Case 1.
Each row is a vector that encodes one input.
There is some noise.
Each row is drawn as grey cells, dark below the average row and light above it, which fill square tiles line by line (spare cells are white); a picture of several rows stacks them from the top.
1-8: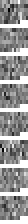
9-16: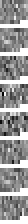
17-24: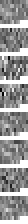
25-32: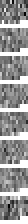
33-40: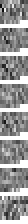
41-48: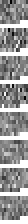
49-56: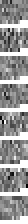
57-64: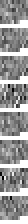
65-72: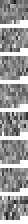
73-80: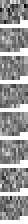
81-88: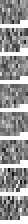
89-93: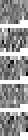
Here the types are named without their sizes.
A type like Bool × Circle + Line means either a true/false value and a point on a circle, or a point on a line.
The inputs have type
List(Circle) + Tree.
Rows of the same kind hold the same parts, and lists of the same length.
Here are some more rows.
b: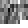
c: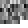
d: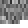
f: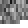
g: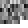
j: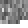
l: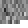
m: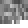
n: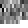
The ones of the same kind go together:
b, c, g
d, f, j, l
m
n

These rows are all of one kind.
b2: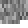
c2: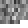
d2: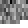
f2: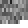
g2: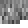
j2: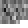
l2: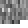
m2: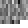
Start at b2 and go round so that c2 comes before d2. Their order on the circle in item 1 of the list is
b2, g2, l2, m2, c2, j2, d2, f2.
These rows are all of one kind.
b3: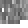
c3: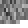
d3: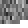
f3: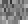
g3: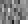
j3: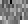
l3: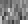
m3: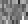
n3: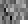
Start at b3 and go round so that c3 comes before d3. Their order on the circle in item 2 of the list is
b3, f3, c3, j3, l3, g3, m3, d3, n3.
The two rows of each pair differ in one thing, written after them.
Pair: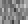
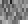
the place on the circle in item 1 of the list
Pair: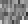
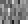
the place on the circle in item 1 of the list
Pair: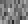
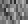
the place on the circle in item 1 of the list
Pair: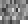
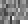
the place on the circle in item 2 of the list
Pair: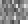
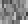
the place on the circle in item 1 of the list
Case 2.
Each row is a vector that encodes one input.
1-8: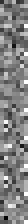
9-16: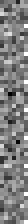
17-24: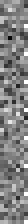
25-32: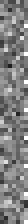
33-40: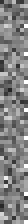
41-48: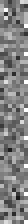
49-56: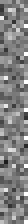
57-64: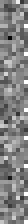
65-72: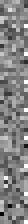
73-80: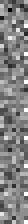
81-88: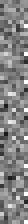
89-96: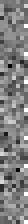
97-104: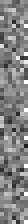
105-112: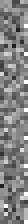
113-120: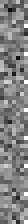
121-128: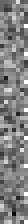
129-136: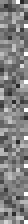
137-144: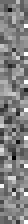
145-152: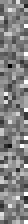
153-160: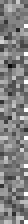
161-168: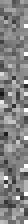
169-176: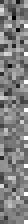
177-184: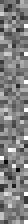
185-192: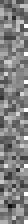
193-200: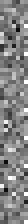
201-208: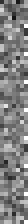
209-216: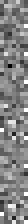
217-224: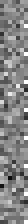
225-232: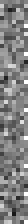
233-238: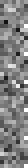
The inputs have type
Bool × Bool × Bool × Bool + Circle16 + Circle17 + Unit.
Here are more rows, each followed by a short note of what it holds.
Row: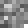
four true/false values
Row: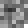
a point on a 16-point circle
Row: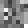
a fixed value
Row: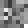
a fixed value
